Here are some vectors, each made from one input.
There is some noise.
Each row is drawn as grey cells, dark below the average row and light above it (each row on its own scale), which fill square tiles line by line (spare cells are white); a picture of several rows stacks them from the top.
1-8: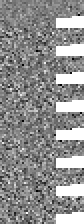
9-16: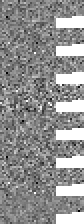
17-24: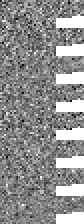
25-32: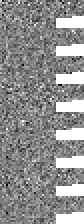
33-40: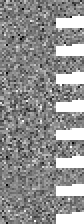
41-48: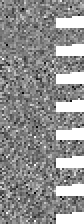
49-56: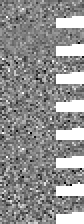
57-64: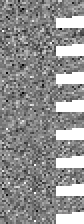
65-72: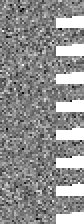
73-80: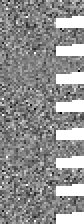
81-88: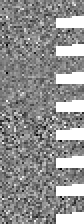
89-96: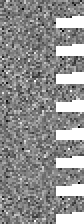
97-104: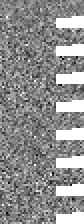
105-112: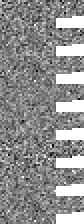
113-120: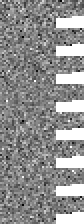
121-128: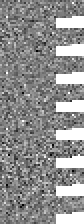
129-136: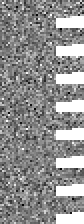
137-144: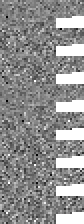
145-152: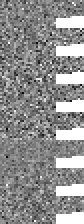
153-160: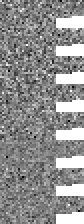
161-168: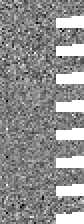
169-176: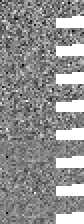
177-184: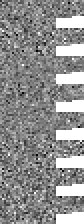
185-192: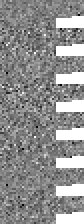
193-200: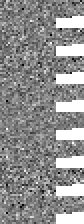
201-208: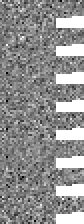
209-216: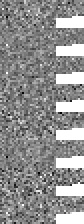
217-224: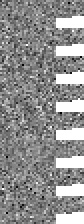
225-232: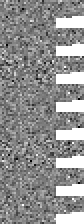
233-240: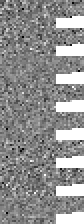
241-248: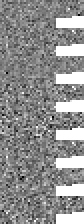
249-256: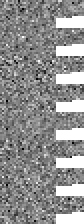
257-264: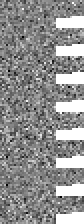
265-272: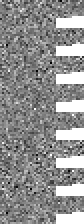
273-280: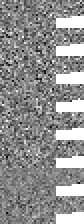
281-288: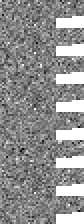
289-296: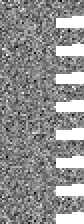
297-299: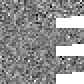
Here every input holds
three true/false values, together with either a point on an 11-point circle, or a list of up to three points on a 6-point line.
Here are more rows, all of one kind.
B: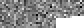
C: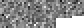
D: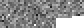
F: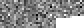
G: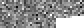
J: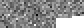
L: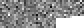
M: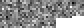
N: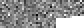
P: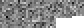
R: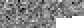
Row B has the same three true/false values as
F, G, L and N.
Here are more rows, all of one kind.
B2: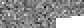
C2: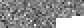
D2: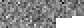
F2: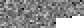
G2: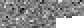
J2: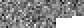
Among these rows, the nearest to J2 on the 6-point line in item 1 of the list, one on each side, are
C2 and D2.
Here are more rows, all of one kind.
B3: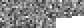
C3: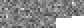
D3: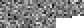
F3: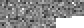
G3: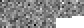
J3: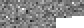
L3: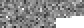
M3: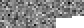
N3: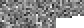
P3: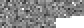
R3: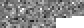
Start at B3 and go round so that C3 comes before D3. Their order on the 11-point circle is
B3, J3, C3, P3, M3, F3, D3, R3, G3, L3, N3.
